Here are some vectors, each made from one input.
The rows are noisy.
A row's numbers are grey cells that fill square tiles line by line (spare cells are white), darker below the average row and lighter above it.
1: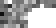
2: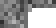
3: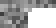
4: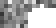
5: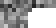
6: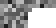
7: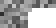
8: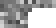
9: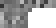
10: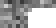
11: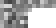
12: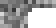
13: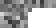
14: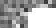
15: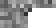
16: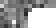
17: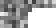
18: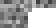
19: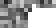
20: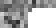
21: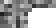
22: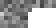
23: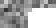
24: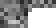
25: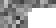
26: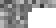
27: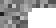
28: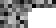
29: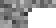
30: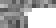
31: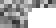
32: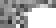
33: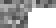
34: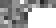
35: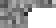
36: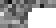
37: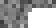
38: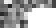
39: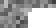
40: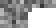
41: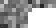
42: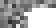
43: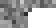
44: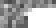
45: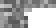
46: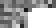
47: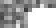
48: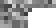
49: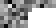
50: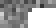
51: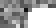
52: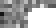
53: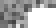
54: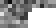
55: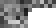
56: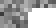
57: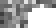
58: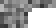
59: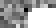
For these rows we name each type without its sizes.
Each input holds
a label and a node of a tree.
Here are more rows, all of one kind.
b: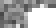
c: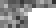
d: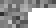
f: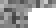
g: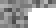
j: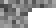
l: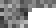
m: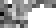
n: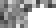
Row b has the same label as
m and n.
